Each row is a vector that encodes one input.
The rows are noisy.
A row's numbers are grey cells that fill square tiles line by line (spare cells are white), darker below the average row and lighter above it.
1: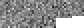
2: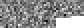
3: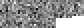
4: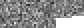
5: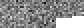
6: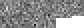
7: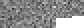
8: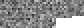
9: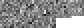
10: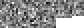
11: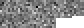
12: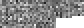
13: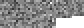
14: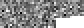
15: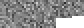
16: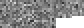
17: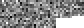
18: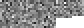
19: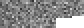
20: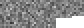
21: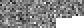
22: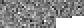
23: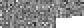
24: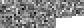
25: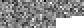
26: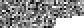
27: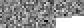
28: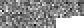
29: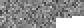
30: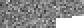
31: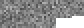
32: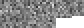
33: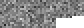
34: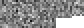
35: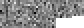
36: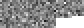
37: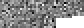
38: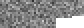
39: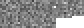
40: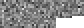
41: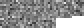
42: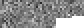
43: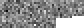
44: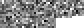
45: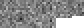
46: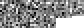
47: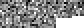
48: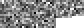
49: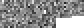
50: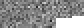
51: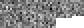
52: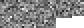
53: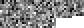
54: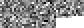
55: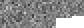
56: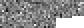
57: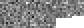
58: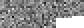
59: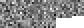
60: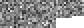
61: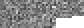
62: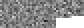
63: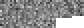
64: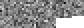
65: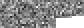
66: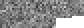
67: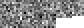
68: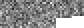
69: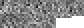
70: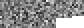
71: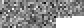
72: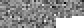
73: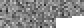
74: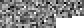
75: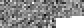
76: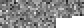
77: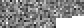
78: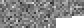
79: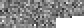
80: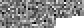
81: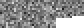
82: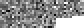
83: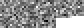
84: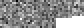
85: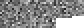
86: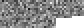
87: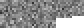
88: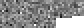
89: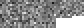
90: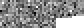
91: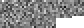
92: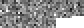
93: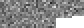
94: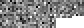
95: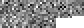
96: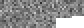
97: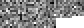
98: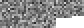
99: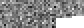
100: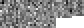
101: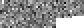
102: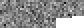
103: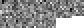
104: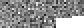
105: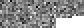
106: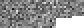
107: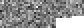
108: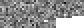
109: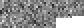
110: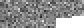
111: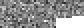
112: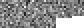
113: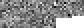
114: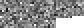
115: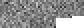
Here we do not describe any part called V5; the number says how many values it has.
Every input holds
either a point on a 6-point line, or a true/false value and a value of V5.
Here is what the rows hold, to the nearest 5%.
About 55% of them hold a point on a 6-point line. The rest hold a true/false value and a value of V5.
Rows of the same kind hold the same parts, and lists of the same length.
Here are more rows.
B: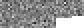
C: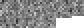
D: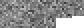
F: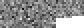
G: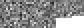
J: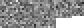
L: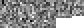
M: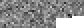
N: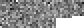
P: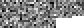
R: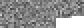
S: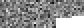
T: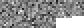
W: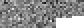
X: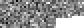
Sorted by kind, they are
B, C, G, J, N, P, R, S, X
D, F, L, M, T, W

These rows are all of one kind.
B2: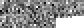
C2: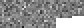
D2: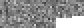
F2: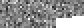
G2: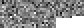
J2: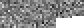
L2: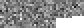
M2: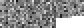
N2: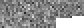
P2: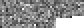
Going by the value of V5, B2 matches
G2, J2 and L2.
